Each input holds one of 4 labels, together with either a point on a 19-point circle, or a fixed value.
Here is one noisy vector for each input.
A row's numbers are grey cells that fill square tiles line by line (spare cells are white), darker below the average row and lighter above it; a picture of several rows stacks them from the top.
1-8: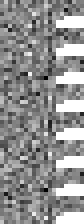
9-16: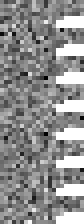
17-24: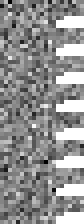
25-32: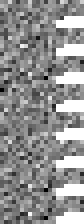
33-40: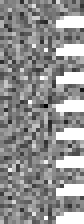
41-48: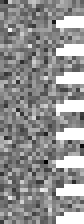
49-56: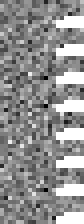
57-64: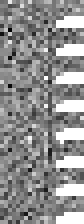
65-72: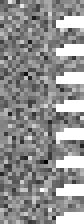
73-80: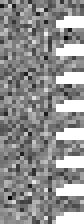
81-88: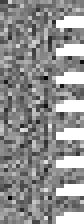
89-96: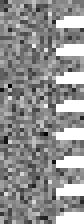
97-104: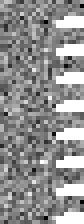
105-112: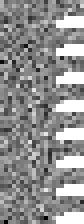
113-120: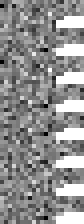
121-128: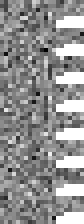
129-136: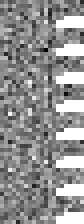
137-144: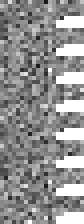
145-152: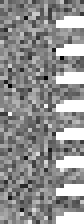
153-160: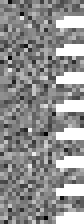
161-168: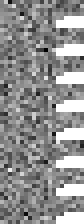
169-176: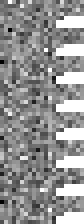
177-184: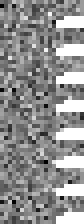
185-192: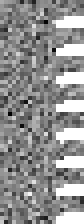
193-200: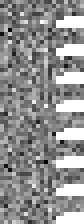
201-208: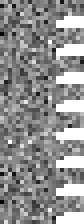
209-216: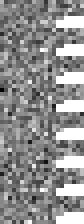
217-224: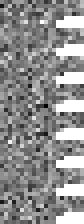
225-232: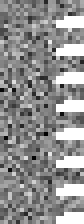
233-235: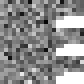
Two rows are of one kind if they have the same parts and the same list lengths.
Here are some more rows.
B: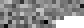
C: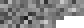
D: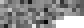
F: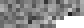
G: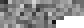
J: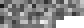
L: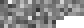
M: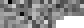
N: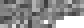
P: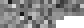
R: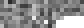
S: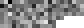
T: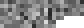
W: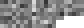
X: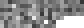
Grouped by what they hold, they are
B, C, D, F, G, L, M, N, P, R, T, W, X
J, S

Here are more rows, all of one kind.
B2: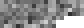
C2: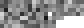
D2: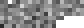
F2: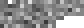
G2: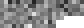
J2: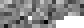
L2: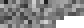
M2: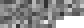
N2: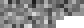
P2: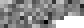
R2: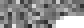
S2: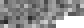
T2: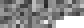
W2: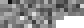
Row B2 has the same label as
L2, M2, S2 and T2.
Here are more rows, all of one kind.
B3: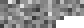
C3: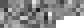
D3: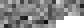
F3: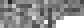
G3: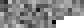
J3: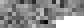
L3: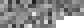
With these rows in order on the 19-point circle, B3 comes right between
D3 and L3.
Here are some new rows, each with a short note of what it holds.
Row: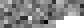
a point on a 19-point circle and one of 4 labels
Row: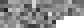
a point on a 19-point circle and one of 4 labels
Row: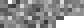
a point on a 19-point circle and one of 4 labels
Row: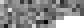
a point on a 19-point circle and one of 4 labels
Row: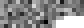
a point on a 19-point circle and one of 4 labels
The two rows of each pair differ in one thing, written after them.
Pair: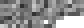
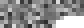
the label
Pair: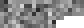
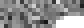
the label
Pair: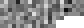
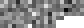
the place on the 19-point circle
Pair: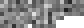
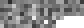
the place on the 19-point circle
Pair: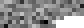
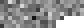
the label
